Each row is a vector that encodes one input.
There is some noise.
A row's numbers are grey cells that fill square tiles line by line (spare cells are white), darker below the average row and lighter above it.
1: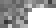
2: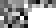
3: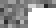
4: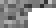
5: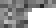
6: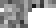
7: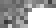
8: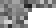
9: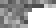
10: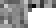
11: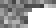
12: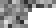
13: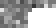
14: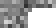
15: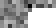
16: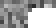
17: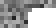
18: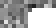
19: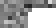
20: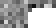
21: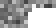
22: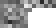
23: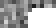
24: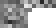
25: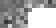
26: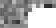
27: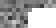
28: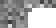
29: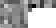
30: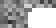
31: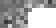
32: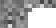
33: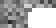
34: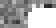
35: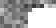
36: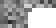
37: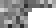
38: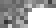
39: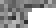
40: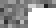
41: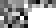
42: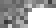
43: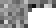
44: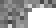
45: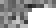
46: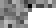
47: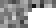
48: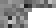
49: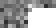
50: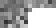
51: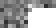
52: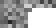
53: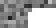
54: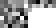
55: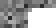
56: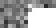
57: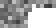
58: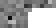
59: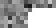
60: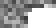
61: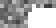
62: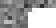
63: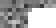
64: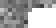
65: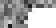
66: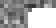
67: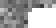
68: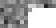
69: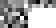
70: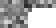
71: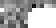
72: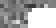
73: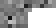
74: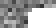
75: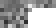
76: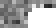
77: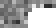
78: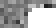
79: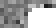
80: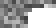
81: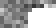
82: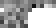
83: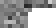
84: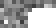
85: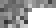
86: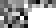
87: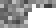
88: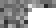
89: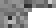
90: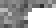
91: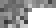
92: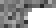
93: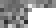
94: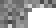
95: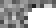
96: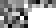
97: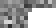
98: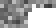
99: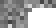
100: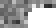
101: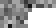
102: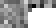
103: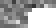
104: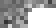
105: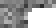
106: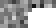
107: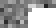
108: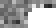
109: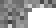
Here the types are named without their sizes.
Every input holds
a list of points on a line.
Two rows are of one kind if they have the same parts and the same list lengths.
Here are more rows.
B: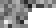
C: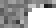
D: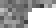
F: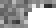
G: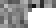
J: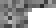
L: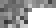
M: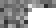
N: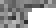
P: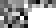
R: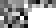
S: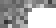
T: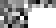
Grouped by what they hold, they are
B, D, G, J, N
C, F, L, M, S
P, R, T

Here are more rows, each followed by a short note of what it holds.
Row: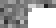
a list of one item
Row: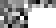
the empty list
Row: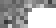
a list of one item
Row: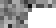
a list of two items
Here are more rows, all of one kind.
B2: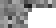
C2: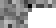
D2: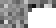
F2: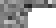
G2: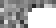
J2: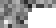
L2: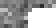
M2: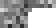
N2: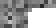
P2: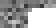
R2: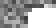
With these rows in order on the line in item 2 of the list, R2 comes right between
J2 and N2.
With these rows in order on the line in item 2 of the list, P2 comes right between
B2 and N2.
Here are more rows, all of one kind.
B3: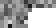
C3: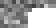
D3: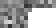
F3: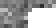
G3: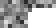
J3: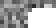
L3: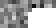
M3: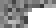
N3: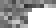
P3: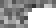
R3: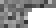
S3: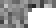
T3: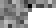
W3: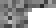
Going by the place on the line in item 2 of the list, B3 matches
L3, M3, P3 and W3.
